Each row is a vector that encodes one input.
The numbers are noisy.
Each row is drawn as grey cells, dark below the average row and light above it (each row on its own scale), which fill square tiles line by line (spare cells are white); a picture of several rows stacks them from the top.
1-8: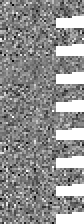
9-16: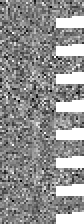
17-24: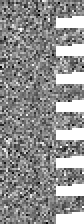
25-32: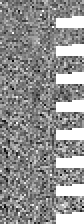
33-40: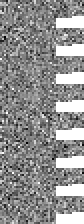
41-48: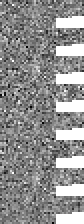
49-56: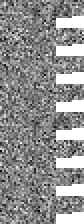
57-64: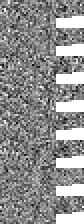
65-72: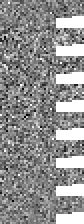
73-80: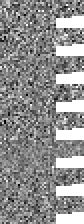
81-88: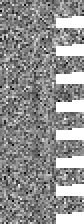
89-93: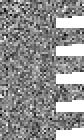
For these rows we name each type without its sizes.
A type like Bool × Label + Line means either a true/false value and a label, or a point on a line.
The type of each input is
(Bool × Bool × Bool + Unit) × (Tree × Tree + Unit).
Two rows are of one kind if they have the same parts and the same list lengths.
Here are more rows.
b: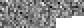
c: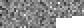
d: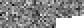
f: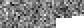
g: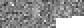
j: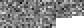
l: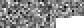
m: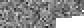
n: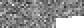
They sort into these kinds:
b, f, l
c, d, g
j, n
m

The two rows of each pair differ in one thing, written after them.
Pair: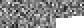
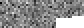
one of the three true/false values
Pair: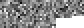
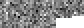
the node of one of the two trees
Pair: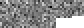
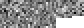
the node of one of the two trees
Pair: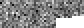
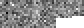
the node of one of the two trees
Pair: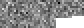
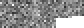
one of the three true/false values
